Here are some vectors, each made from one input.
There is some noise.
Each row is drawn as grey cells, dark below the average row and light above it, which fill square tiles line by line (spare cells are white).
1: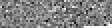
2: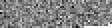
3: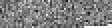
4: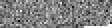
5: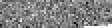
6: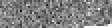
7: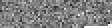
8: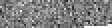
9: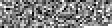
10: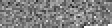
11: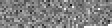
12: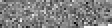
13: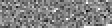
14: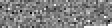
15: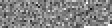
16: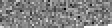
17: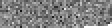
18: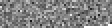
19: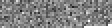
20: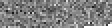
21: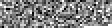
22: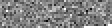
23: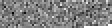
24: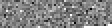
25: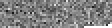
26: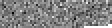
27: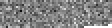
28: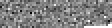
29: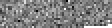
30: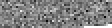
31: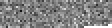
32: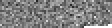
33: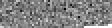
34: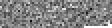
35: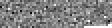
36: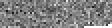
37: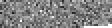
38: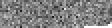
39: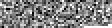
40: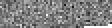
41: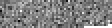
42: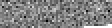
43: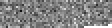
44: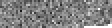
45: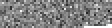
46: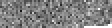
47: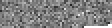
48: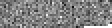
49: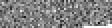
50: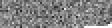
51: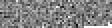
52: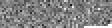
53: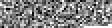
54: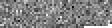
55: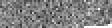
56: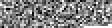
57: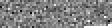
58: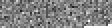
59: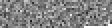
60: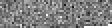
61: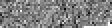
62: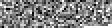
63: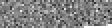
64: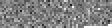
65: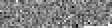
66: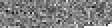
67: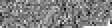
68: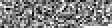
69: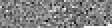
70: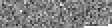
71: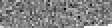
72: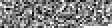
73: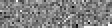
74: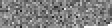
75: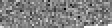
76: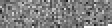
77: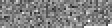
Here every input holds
a list of up to two points on a 10-point circle.
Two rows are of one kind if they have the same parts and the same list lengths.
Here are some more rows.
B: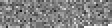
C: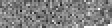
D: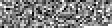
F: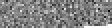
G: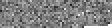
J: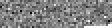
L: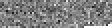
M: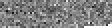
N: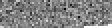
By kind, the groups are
B, C, G, J, L, M, N
D
F

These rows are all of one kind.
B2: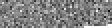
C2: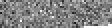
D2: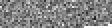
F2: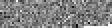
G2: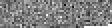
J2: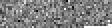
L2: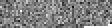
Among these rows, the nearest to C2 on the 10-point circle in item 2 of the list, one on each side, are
F2 and G2.
